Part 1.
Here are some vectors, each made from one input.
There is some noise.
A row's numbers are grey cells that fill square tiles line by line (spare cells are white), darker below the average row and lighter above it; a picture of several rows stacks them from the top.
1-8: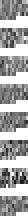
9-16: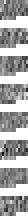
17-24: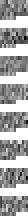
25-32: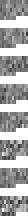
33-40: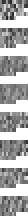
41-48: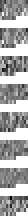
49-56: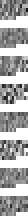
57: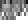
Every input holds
a list of up to two points on an 8-point circle.
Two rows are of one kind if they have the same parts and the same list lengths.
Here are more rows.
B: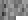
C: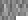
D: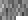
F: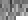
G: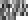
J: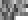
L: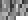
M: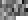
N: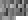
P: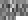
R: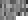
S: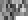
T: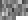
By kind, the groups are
B, C, D, F, G, L
J, S
M, N, P, R, T

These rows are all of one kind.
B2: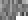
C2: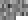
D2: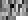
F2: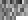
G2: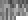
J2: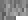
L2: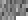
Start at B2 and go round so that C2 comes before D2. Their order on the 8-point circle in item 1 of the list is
B2, C2, G2, L2, F2, J2, D2.
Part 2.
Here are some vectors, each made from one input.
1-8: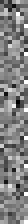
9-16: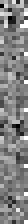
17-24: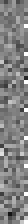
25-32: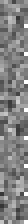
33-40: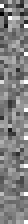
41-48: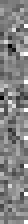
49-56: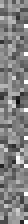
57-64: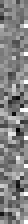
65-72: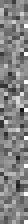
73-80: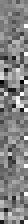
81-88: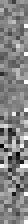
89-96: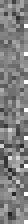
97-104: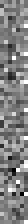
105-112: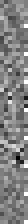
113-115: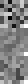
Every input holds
either a fixed value, or one of 8 labels and five true/false values.
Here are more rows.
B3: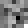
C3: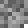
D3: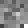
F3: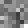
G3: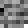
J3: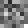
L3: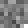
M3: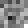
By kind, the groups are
B3, C3, D3, F3, G3, L3, M3
J3

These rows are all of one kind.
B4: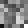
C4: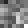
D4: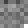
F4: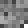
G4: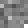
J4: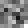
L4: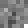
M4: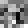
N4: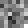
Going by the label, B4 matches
G4 and M4.
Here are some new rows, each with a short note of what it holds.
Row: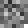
a fixed value
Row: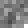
one of 8 labels and five true/false values
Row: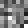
one of 8 labels and five true/false values
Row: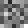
a fixed value
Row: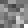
one of 8 labels and five true/false values
